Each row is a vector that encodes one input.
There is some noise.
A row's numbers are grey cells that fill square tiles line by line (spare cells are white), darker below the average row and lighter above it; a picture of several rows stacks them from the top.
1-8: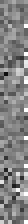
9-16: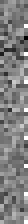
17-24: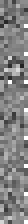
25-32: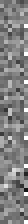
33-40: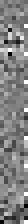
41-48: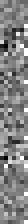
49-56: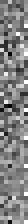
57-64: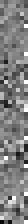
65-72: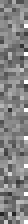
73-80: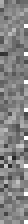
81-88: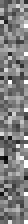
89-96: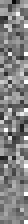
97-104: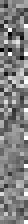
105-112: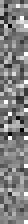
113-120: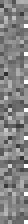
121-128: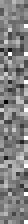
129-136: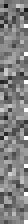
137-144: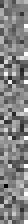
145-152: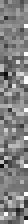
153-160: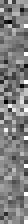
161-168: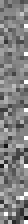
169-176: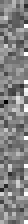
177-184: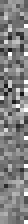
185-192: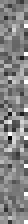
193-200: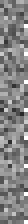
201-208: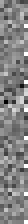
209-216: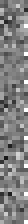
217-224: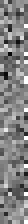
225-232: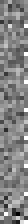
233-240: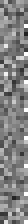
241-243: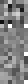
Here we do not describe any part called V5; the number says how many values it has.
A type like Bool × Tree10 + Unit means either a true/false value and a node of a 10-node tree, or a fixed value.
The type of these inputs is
List2((Label7 + Line4) × V5) + Tree8.
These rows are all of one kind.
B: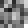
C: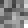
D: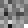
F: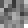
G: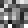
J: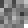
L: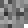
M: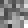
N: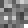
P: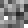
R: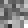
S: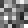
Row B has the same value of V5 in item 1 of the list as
C, M, N and R.
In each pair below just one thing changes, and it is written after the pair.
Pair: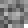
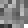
the value of V5 in item 2 of the list
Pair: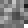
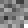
the label in item 2 of the list
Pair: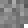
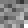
the value of V5 in item 2 of the list
